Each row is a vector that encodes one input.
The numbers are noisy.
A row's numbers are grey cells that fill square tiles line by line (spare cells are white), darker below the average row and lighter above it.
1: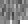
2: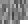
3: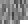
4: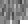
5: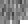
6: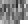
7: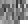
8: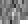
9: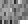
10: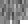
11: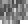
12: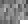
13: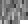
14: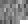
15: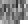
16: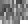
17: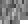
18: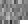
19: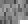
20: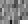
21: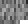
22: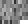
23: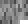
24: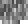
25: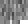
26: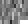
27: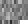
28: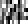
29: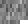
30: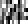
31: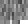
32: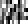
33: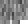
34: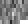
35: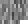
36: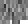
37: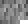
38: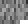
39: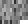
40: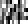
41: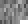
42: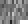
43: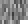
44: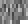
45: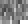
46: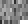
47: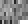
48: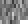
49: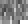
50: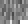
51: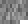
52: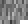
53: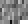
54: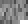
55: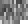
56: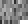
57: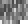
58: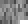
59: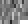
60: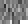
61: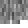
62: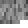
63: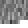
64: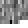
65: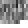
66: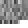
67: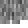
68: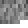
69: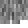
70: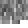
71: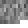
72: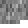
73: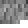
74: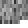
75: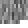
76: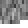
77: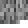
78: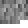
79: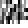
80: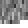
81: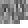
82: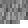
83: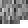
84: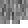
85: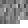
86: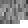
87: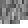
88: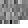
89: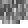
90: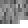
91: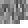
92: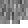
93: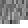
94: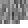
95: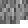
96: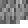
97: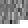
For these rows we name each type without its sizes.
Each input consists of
a list of items, each a point on a line and a true/false value.
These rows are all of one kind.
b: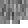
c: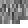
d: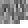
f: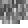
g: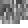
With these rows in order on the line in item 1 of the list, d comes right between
b and g.
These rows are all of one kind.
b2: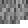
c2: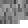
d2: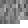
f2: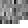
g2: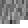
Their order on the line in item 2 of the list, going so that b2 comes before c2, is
d2, b2, g2, c2, f2.
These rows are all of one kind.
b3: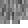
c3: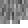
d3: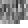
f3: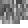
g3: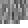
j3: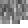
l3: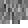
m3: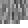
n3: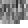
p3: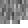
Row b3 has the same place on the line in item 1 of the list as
c3, g3, m3 and p3.
